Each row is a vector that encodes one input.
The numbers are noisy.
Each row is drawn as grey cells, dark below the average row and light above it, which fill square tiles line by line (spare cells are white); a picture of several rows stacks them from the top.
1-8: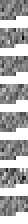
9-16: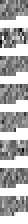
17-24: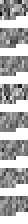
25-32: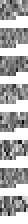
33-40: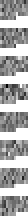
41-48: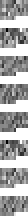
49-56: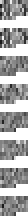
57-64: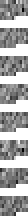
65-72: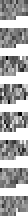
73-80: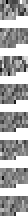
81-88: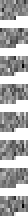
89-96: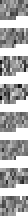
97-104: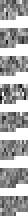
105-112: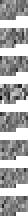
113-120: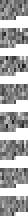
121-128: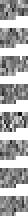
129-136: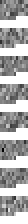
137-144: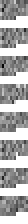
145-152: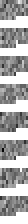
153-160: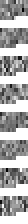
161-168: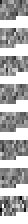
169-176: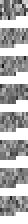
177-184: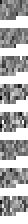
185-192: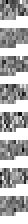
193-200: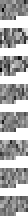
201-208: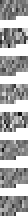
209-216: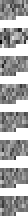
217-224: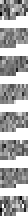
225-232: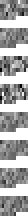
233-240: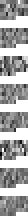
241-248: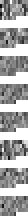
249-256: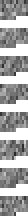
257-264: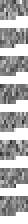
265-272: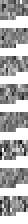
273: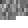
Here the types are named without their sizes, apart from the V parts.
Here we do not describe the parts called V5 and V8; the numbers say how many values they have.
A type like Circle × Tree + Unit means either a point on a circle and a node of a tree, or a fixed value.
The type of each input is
Bool × (Tree + V8) + V5.
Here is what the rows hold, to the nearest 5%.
About 85% of them hold a true/false value, together with either a node of a tree, or a value of V8. The rest hold a value of V5.
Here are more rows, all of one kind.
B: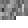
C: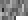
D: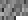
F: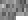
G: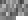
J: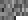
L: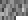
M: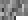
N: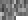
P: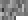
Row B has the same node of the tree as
C, G, M and P.
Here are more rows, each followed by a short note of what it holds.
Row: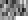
a true/false value and a value of V8
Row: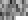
a true/false value and a value of V8
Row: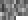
a node of a tree and a true/false value
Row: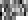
a value of V5
